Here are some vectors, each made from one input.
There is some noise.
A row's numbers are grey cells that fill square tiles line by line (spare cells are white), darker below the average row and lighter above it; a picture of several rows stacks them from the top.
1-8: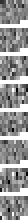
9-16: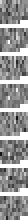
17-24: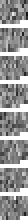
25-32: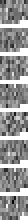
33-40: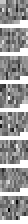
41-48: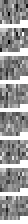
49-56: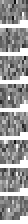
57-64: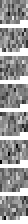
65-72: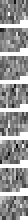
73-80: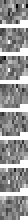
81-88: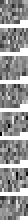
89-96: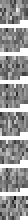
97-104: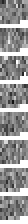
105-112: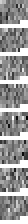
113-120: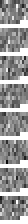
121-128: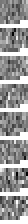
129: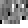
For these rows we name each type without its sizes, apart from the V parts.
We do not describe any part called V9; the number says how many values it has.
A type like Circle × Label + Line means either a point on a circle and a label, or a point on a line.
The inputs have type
Bool × Line × (Line + V9).
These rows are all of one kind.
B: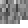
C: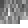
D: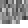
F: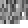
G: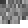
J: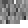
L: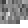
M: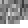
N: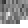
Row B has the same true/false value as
F and M.
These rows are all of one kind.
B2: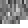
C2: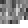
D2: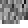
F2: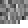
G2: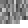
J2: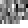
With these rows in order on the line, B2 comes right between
C2 and F2.
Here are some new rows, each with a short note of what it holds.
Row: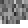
a point on a line, a true/false value and a value of V9
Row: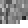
a point on a line, a true/false value and a value of V9
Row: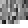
a point on a line, a true/false value and a value of V9
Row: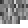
a point on a line, a true/false value and a value of V9
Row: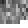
a point on a line, a true/false value and a value of V9
